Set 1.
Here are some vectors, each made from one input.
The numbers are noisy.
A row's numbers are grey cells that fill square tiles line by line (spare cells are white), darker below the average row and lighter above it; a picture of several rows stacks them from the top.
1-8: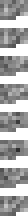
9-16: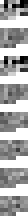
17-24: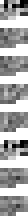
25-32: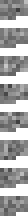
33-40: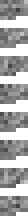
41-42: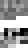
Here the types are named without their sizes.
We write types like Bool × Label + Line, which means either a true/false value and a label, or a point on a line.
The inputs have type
Tree + Unit.
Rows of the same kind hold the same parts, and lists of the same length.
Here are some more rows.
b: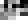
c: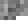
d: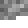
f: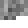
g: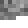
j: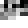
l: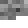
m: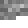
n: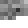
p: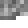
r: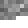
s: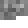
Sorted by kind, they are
b, j
c, d, f, g, l, m, n, p, r, s

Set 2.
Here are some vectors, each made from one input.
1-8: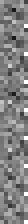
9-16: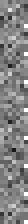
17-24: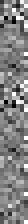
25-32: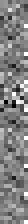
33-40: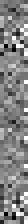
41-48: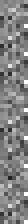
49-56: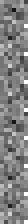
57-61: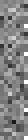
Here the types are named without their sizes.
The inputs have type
Bool × Bool × Bool + Unit.
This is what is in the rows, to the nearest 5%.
About 10% of them hold a fixed value. The rest hold three true/false values.
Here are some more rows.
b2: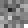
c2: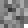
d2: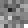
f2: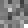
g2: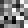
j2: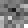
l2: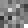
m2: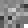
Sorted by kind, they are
b2, c2, d2, f2, j2, l2, m2
g2

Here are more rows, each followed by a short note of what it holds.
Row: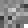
three true/false values
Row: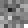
three true/false values
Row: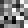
a fixed value
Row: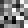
a fixed value
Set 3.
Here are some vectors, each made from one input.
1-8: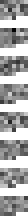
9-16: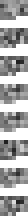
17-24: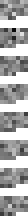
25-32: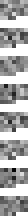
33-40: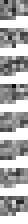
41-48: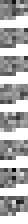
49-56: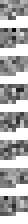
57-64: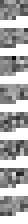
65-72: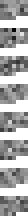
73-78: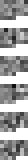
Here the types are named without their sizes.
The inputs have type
Tree.
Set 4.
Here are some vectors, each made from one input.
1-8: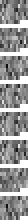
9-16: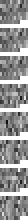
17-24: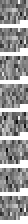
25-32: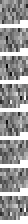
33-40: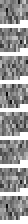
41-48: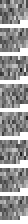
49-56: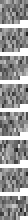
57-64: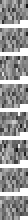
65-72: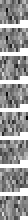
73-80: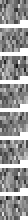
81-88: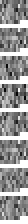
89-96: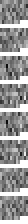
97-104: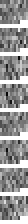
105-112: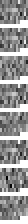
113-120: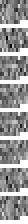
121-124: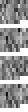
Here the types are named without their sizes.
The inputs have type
Label.
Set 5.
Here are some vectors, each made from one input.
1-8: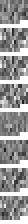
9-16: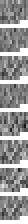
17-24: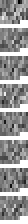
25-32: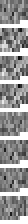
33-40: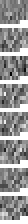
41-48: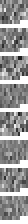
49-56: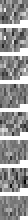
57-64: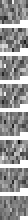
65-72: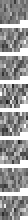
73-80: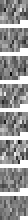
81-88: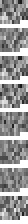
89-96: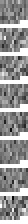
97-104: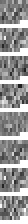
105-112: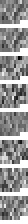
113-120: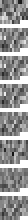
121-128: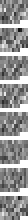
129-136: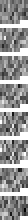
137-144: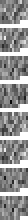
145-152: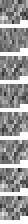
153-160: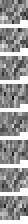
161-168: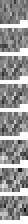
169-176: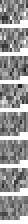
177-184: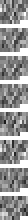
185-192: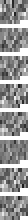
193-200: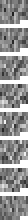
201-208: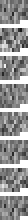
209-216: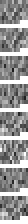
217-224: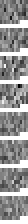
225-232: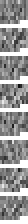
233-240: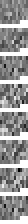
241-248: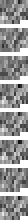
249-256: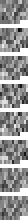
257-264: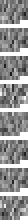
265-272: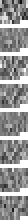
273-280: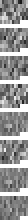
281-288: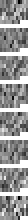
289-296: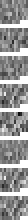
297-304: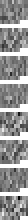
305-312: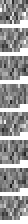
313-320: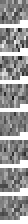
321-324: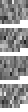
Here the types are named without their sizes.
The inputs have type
Line.
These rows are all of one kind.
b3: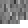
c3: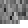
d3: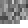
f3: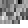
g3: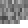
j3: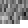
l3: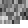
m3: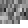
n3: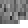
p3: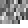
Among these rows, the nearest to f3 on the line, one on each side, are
l3 and p3.
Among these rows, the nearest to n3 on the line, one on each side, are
b3 and c3.
